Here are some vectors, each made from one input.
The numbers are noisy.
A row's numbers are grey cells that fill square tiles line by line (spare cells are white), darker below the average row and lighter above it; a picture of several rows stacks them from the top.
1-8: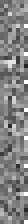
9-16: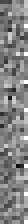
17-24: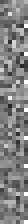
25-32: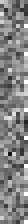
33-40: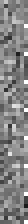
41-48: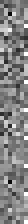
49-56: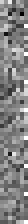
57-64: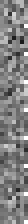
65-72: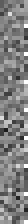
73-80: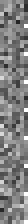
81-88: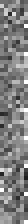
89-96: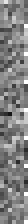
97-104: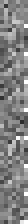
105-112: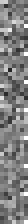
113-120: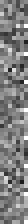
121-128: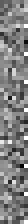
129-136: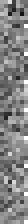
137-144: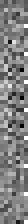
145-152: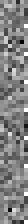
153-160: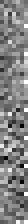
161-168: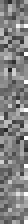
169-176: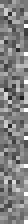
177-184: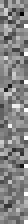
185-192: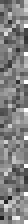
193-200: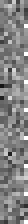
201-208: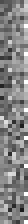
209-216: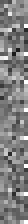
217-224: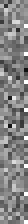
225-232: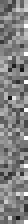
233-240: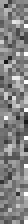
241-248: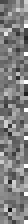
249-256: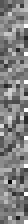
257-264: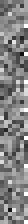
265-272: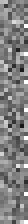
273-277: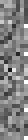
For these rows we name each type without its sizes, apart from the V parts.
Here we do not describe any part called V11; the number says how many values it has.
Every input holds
either a label and a true/false value, or a point on a line, or a value of V11.
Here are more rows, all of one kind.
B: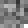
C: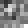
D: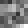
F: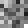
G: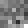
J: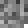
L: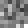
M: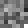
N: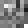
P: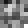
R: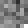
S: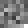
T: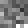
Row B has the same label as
N and R.
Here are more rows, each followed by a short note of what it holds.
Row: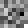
a point on a line
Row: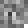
a point on a line
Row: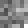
a value of V11
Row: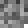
a label and a true/false value
